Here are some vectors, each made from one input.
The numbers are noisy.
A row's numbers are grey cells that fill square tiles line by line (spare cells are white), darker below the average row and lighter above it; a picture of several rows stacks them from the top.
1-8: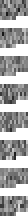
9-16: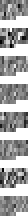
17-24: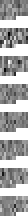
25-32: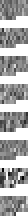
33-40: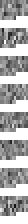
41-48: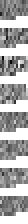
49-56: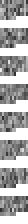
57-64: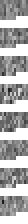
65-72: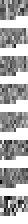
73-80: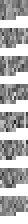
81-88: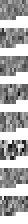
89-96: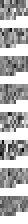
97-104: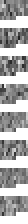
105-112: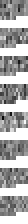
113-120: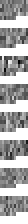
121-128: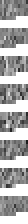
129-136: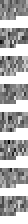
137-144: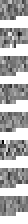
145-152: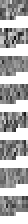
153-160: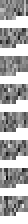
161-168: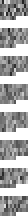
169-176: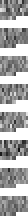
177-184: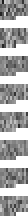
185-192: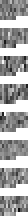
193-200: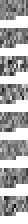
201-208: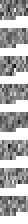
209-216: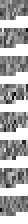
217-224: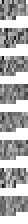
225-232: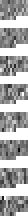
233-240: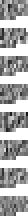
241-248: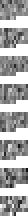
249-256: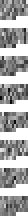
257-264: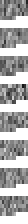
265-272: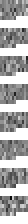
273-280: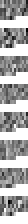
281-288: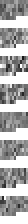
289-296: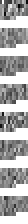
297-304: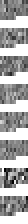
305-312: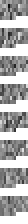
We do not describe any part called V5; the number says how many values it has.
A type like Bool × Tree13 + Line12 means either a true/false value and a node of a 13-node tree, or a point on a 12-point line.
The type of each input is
Bool × List2(V5) + Line6 + Line8 × Line11.
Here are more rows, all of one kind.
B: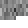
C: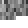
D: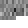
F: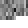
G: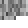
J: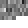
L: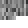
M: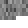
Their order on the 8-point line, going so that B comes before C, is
G, B, D, C, F, J, M, L.
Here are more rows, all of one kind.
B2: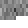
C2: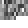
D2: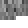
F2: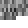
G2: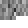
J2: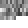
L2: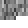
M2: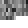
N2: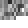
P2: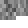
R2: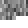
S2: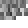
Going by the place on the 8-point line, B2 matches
C2 and L2.
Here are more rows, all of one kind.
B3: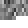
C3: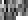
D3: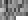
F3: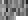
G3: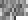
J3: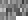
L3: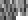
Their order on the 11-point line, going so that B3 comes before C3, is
B3, L3, G3, D3, C3, J3, F3.
